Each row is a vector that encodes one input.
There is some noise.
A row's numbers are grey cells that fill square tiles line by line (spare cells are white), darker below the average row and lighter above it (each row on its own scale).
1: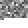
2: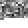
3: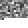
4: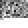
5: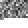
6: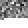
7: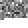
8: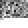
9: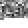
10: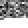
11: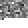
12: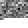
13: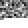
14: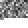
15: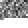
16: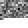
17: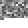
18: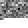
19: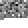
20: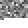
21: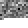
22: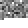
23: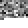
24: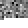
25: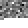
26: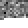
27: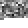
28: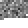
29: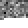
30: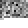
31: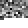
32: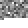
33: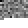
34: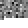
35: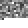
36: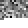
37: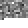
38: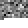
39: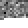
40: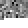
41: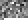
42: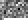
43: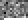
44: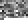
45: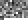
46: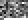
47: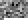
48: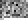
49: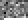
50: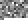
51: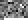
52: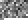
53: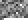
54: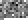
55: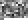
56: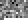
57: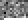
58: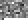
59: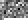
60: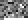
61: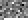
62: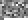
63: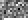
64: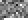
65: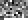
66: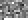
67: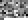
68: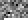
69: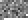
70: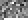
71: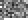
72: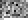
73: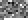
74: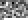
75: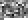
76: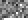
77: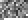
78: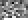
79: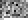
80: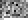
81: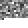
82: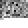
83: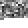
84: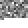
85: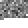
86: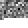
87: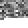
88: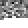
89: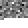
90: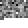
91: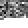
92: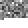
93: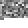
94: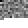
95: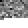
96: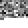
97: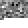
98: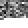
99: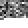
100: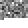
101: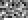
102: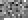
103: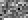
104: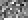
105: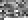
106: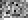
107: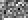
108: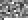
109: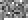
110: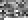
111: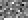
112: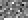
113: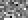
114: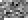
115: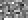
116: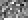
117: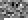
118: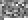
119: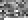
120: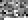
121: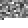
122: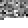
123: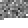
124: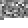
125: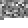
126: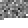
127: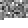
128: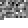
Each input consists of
either a fixed value, or a point on an 8-point line and a point on a 12-point line, or four true/false values.
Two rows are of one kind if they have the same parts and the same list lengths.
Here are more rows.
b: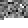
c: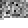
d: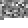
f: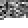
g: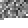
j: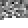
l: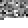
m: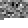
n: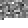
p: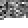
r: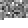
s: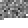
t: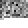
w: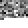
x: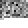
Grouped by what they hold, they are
b, j, m
c, t, x
d, f, g, l, n, p, r, s, w

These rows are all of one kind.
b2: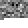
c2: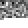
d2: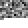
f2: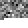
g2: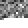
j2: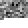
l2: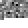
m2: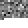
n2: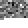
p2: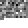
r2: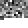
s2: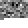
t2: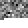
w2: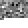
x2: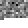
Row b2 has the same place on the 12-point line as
f2, m2, s2 and t2.
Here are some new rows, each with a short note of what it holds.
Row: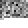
a fixed value
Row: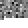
a point on an 8-point line and a point on a 12-point line
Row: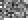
a point on an 8-point line and a point on a 12-point line
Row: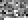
four true/false values
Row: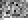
a fixed value
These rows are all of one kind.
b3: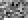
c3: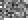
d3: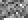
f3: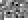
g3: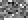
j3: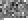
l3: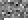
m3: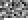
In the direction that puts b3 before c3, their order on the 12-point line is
d3, g3, l3, b3, f3, j3, c3, m3.
